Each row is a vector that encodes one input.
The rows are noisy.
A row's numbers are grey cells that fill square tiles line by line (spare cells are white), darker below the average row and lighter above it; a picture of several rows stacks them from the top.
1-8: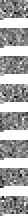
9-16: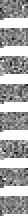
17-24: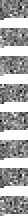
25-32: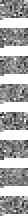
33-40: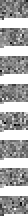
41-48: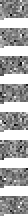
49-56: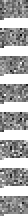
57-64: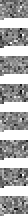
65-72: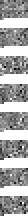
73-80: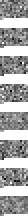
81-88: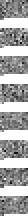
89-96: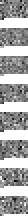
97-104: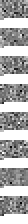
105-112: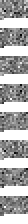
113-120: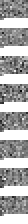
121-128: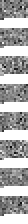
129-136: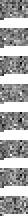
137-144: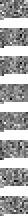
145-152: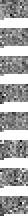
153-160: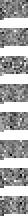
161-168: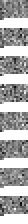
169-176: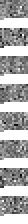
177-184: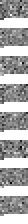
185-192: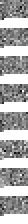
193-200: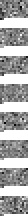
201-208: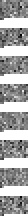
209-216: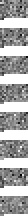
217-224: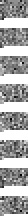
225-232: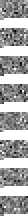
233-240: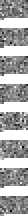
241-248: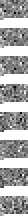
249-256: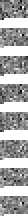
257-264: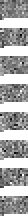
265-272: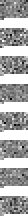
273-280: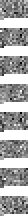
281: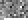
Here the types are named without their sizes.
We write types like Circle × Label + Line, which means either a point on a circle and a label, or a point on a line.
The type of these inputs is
(Circle × Tree + Line) × Line × (Tree + Unit).
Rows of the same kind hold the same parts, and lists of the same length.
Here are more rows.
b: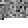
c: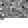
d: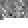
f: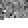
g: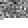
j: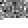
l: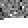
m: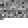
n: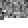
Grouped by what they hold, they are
b, c
d, f, n
g, j, l
m

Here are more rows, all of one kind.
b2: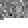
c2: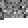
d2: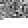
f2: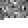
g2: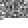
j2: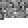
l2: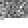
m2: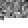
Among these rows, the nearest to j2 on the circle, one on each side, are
f2 and m2.
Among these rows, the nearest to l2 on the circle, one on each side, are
b2 and d2.
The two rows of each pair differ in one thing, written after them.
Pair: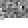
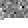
the place on the circle
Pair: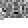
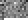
the place on the line
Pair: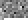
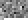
the node of the tree
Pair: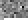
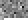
the place on the circle
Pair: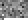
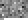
the place on the circle
